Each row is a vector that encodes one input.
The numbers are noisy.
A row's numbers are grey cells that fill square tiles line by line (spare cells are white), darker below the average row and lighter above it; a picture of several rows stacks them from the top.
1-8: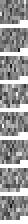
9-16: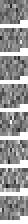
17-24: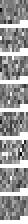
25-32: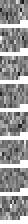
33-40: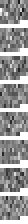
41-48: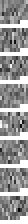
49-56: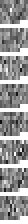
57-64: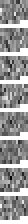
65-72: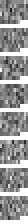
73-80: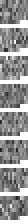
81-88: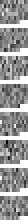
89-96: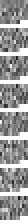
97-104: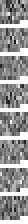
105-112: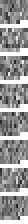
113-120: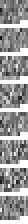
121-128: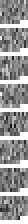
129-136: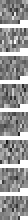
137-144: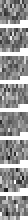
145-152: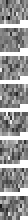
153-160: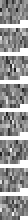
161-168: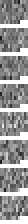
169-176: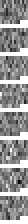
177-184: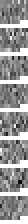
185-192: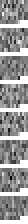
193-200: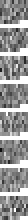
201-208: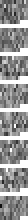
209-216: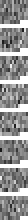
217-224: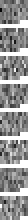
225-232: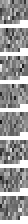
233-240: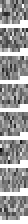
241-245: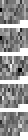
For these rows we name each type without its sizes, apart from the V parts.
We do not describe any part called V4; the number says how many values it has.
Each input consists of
a value of V4, together with either a point on a circle, or three true/false values.
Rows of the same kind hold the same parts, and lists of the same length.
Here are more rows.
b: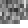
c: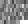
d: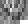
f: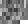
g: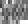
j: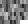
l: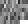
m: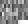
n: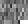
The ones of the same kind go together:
b, f, j, n
c, d, g, l, m

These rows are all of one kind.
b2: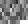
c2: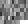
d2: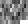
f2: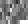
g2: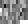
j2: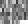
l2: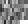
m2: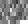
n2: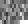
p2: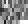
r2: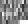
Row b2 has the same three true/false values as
m2 and n2.
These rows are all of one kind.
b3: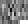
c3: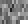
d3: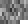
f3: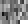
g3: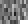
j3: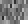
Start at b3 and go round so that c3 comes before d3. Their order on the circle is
b3, g3, j3, f3, c3, d3.
